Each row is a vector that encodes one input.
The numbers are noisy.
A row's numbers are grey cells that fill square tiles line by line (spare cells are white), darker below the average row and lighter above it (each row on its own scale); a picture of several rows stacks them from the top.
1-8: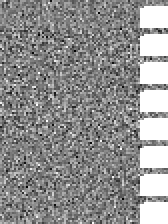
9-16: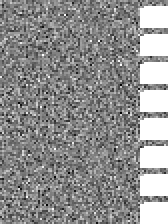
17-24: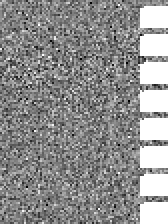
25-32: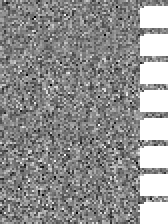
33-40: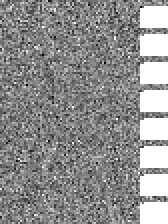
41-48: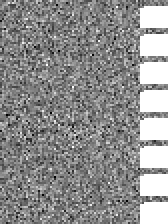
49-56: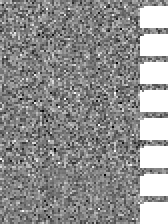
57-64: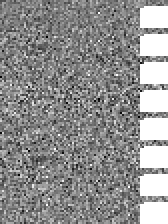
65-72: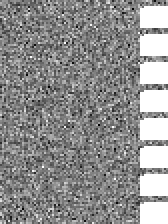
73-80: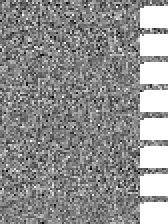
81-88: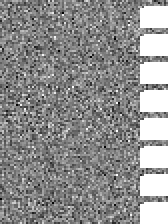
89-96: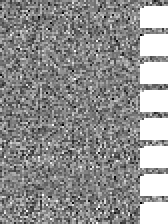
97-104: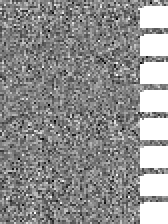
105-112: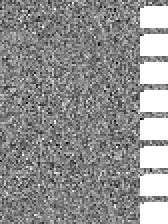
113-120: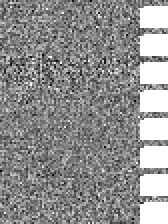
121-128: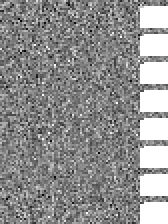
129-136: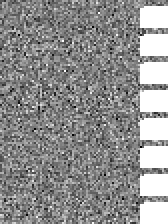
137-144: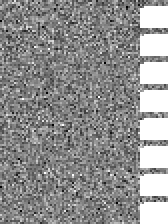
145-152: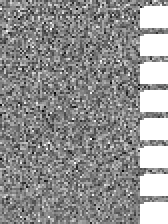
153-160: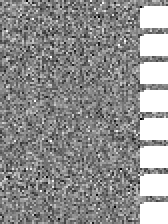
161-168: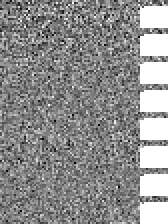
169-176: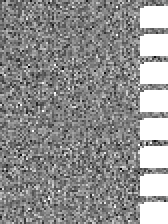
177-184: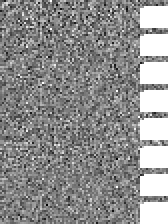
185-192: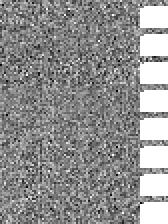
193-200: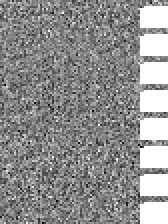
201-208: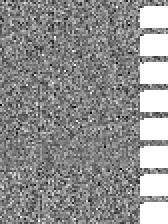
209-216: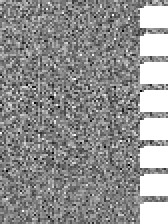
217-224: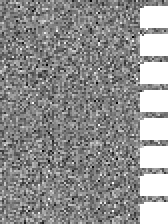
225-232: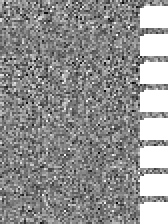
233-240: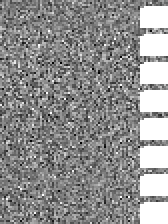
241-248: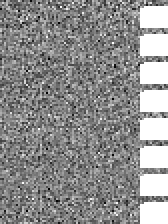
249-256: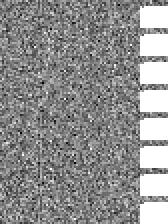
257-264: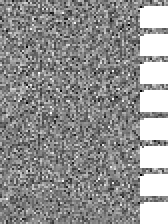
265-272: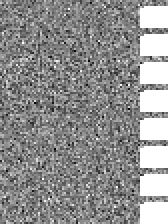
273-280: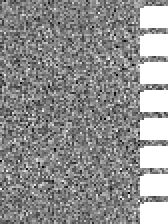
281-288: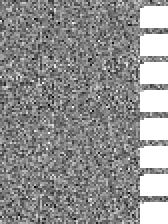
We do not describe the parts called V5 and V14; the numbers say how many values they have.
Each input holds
a true/false value and a value of V14, together with either a node of a 12-node tree, or a value of V5.
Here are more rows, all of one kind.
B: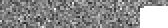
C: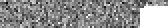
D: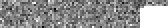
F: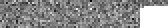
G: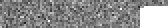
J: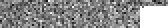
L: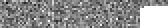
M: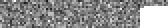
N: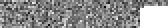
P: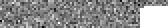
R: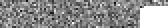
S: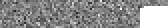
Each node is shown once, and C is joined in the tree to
G and R.
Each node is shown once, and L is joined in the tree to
S.
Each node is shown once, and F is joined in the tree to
G and N.
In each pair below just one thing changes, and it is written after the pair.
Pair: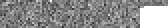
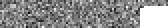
the true/false value
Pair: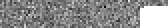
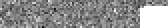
the true/false value
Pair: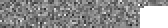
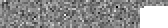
the node of the tree
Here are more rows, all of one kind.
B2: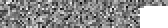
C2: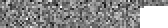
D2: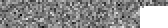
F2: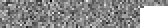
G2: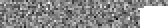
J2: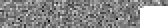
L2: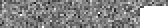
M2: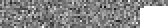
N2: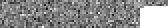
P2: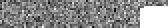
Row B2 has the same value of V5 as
F2, M2 and N2.
